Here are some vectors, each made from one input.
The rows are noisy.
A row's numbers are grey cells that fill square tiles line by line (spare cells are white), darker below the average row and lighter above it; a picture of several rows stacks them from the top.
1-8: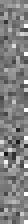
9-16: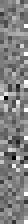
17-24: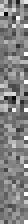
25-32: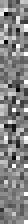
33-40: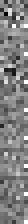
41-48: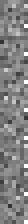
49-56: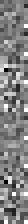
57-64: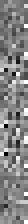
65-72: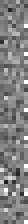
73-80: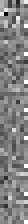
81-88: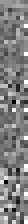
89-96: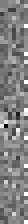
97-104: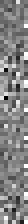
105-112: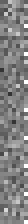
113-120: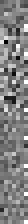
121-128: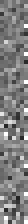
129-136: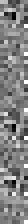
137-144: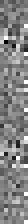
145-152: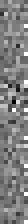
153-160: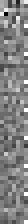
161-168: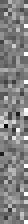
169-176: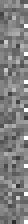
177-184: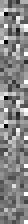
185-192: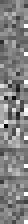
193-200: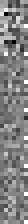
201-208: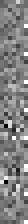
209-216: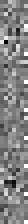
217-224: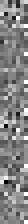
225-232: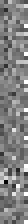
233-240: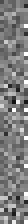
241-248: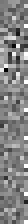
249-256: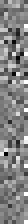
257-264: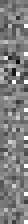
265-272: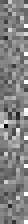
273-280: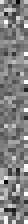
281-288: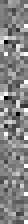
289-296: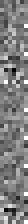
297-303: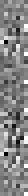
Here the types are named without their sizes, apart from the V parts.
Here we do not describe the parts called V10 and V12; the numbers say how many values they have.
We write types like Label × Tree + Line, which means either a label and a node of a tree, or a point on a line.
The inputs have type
Bool × Bool × Bool × Bool × V10 × V12 + List(Circle).
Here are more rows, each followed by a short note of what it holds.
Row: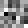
a list of one item
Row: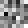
a list of one item
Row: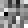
a list of one item
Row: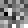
the empty list
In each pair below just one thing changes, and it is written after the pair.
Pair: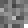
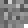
the value of V10
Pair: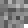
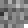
the value of V12
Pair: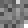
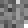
the value of V12
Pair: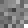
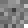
one of the four true/false values
